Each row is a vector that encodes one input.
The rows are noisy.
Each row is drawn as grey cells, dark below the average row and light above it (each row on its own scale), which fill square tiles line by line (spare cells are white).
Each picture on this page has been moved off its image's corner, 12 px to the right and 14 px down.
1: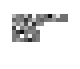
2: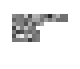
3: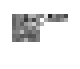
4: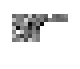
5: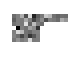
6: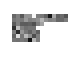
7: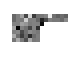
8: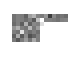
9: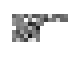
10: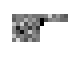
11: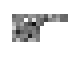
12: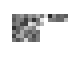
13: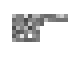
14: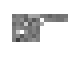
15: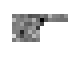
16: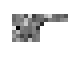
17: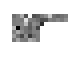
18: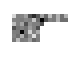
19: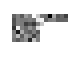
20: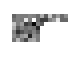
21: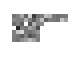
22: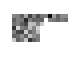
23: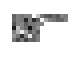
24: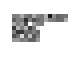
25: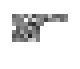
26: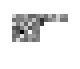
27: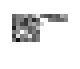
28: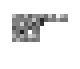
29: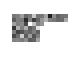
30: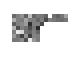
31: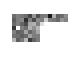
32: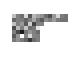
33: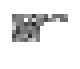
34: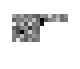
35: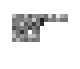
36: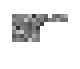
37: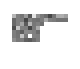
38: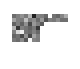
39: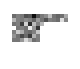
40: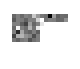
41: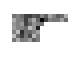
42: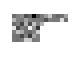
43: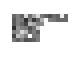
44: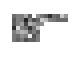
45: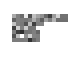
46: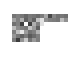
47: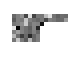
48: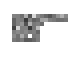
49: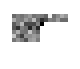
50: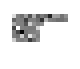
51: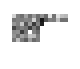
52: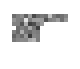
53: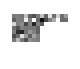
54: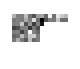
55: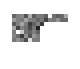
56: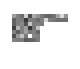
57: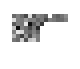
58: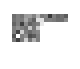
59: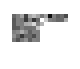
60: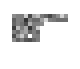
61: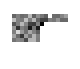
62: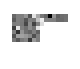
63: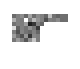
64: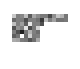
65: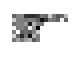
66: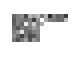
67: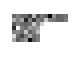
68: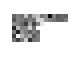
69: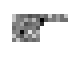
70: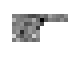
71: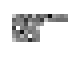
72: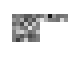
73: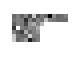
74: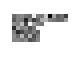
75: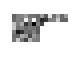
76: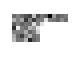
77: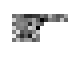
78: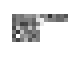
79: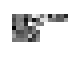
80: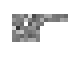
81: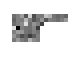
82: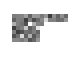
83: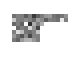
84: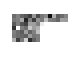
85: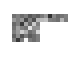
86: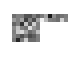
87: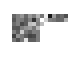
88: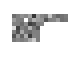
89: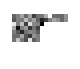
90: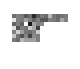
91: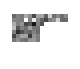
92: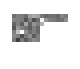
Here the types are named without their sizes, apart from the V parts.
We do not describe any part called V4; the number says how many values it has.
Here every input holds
a point on a line, a true/false value and a value of V4.
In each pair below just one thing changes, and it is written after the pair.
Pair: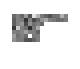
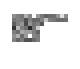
the place on the line
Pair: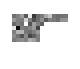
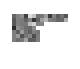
the true/false value
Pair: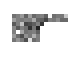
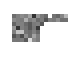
the place on the line
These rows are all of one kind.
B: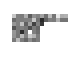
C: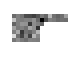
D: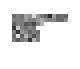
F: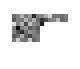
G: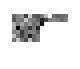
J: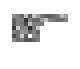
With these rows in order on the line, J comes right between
B and F.
